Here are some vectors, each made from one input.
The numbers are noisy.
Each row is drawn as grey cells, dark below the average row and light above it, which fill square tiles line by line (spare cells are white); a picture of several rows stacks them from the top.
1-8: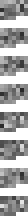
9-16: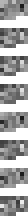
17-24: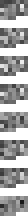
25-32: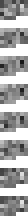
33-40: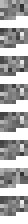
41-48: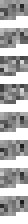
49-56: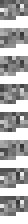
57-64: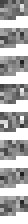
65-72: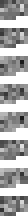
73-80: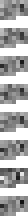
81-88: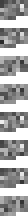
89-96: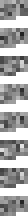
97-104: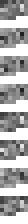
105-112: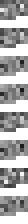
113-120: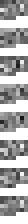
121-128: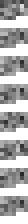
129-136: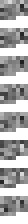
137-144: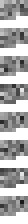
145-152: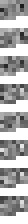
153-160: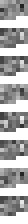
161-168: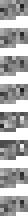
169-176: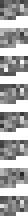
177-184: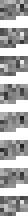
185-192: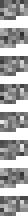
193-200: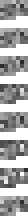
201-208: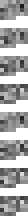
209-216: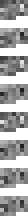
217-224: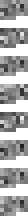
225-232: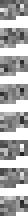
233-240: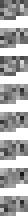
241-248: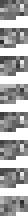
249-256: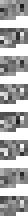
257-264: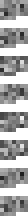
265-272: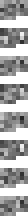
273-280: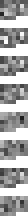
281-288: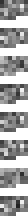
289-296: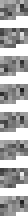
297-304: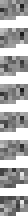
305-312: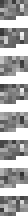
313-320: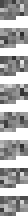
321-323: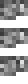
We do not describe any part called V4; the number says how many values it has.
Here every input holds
a point on an 8-point line and a true/false value, together with a list of up to two values of V4.
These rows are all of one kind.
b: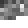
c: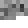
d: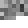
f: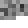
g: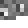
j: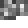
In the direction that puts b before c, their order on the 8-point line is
b, f, j, c, g, d.
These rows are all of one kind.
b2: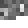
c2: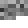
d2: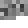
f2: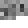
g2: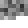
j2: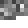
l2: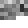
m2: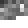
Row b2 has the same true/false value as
j2 and m2.
